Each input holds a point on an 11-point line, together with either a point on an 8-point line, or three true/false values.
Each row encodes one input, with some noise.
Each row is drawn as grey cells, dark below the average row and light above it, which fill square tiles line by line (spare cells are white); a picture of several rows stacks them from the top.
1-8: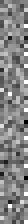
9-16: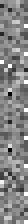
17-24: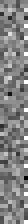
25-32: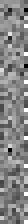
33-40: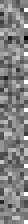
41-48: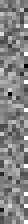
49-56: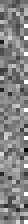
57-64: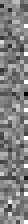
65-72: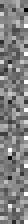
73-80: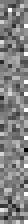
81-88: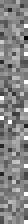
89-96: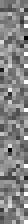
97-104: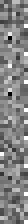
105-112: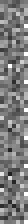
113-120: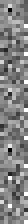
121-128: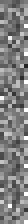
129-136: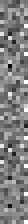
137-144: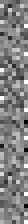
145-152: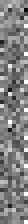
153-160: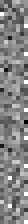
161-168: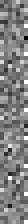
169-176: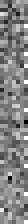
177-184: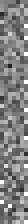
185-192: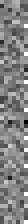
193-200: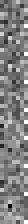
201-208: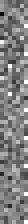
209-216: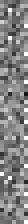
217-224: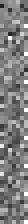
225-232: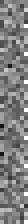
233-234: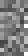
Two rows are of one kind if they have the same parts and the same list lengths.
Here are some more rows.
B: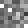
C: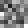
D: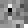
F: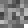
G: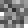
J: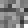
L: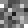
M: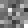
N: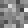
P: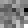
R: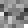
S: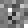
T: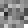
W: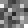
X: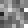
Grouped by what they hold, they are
B, C, G, J, L, M, P, R, S, T, W
D, F, N, X

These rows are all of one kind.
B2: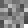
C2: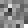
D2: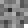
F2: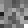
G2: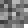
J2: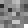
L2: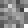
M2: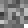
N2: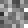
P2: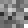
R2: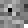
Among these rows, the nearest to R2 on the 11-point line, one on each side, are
C2 and J2.
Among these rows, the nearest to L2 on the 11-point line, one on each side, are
B2 and N2.
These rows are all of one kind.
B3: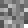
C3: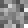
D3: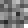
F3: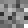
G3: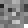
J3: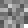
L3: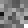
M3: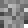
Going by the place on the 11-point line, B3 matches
J3 and M3.
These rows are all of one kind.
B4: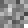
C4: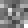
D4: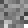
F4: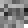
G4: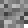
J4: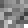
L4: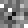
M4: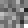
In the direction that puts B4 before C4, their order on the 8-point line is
L4, F4, G4, D4, B4, C4, M4, J4.
